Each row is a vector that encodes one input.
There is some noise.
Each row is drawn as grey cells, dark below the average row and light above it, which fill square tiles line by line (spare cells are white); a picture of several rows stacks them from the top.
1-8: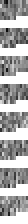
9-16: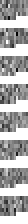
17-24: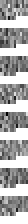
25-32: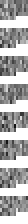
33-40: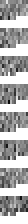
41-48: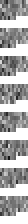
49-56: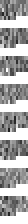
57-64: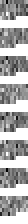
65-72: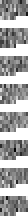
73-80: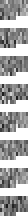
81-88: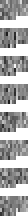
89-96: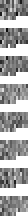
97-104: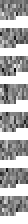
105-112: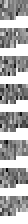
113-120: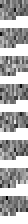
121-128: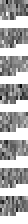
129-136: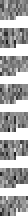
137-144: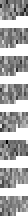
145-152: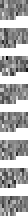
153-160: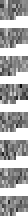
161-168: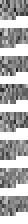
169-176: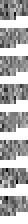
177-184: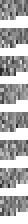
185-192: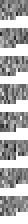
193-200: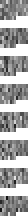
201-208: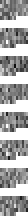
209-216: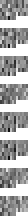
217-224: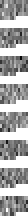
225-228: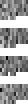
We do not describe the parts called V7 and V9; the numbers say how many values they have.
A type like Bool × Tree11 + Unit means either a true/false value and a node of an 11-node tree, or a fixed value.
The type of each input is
Bool × (Line6 × V7 + V9).
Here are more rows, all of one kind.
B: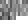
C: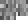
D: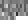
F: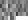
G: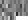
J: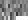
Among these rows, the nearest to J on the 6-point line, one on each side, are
C and F.
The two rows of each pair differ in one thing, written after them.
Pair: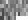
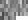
the place on the 6-point line
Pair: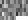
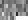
the place on the 6-point line
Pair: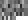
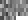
the true/false value
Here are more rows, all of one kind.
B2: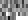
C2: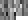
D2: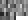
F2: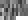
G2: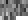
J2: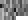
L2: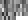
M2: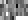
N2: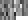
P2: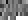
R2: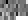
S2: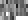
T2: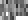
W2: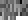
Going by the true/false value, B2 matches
C2, D2, L2 and N2.
